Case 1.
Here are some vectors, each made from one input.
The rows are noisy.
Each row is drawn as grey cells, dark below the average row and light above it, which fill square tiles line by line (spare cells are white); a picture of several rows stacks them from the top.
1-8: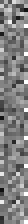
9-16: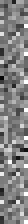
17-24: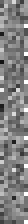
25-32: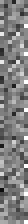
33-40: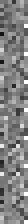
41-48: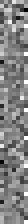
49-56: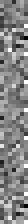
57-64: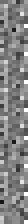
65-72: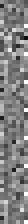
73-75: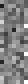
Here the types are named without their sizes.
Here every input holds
either a point on a circle, or a fixed value.
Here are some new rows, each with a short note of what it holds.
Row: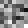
a fixed value
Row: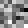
a fixed value
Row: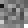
a point on a circle
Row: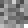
a point on a circle
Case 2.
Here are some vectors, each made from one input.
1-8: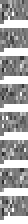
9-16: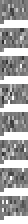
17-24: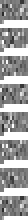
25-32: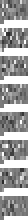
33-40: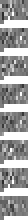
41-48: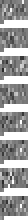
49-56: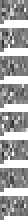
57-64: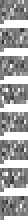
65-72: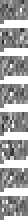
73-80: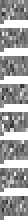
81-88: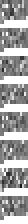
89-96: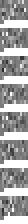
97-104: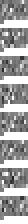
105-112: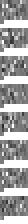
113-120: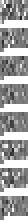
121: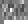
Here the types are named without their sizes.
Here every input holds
either a point on a circle, or a fixed value.
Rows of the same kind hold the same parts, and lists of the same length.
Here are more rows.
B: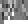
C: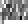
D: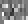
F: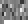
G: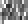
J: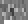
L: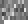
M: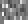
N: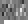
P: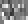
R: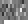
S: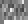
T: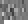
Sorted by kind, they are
B, D, F, J, L, M, N, P, R, S, T
C, G

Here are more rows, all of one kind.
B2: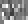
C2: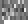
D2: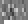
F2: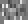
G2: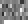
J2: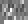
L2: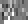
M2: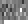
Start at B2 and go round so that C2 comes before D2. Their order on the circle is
B2, F2, J2, C2, L2, G2, M2, D2.
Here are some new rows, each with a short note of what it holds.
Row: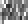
a fixed value
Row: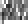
a fixed value
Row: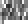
a fixed value
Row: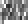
a fixed value
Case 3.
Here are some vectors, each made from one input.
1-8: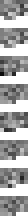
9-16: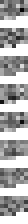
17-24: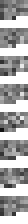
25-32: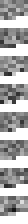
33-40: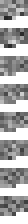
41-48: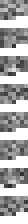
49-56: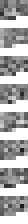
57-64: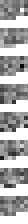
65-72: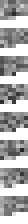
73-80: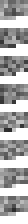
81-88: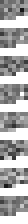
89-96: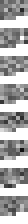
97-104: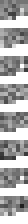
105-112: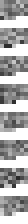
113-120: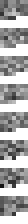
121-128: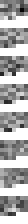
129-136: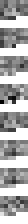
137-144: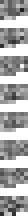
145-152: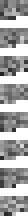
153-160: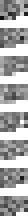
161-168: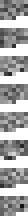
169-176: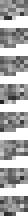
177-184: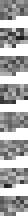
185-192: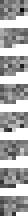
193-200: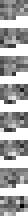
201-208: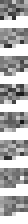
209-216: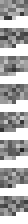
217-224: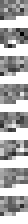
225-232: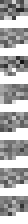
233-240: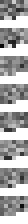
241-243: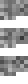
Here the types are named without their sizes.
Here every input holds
four true/false values.
